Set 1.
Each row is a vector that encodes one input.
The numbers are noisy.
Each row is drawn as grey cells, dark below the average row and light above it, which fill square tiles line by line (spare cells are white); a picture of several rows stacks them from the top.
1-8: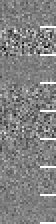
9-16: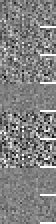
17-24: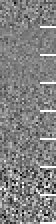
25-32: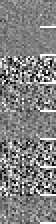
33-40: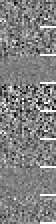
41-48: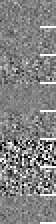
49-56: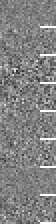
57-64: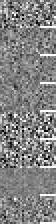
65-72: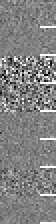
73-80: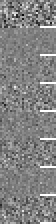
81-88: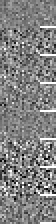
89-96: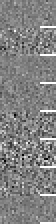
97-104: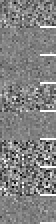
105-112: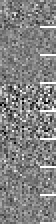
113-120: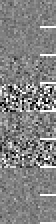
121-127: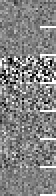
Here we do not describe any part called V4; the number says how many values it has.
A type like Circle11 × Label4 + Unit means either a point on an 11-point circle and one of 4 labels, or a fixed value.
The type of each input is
Bool × Bool × Bool + Tree8 + V4.
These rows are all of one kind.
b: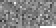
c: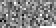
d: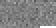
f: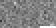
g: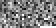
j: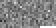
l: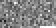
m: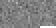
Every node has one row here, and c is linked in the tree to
f.
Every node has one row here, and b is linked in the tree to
d and g.
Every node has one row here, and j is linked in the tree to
m.
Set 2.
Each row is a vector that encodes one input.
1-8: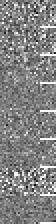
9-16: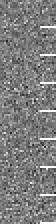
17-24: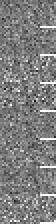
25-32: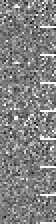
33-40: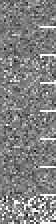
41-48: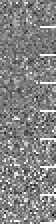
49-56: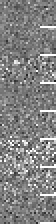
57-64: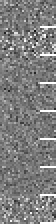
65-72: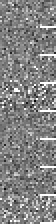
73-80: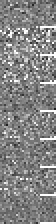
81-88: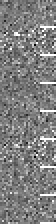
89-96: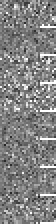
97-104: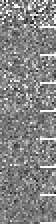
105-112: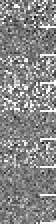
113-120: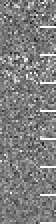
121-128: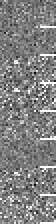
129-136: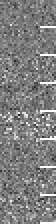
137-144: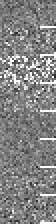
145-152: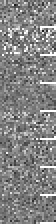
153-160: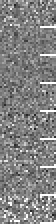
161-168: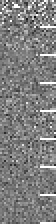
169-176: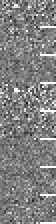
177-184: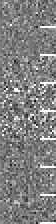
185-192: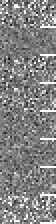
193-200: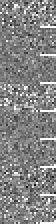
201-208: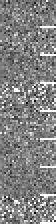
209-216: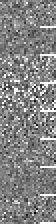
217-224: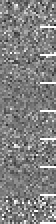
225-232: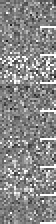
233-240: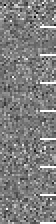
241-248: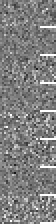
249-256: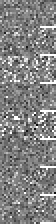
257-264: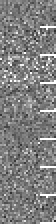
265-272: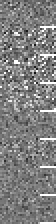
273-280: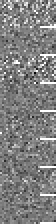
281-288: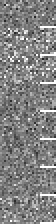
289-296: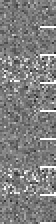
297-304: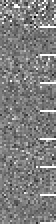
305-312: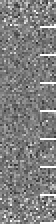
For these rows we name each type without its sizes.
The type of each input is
Bool × Bool × Bool × Bool × Line × (Tree + Unit).
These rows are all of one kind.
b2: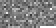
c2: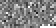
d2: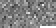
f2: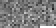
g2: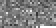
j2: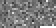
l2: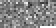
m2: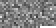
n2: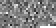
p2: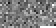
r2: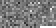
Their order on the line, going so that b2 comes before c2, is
n2, m2, b2, d2, l2, p2, r2, f2, j2, c2, g2.
